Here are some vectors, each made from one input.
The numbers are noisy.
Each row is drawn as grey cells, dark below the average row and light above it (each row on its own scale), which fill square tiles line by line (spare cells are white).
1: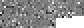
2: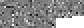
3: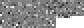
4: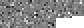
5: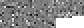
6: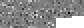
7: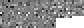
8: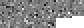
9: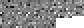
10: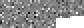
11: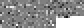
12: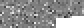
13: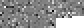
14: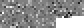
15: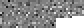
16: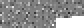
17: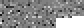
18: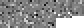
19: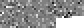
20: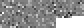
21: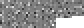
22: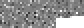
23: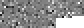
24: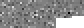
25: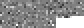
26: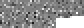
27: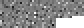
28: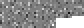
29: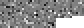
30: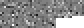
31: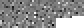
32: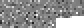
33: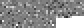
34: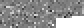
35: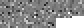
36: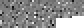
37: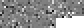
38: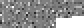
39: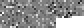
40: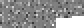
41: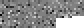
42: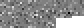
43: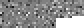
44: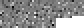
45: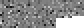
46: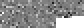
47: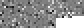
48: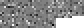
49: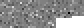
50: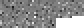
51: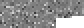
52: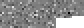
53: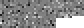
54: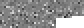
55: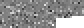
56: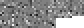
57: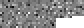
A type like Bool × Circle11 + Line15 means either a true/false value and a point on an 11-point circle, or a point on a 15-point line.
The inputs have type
Bool × Circle6.
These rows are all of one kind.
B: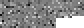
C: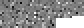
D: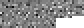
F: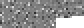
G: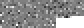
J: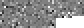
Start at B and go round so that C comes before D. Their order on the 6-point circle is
B, J, F, G, C, D.
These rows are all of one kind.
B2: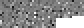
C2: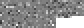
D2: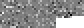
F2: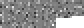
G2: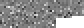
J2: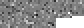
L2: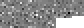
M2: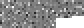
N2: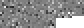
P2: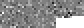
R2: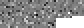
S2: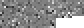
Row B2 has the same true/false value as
J2, N2, R2 and S2.
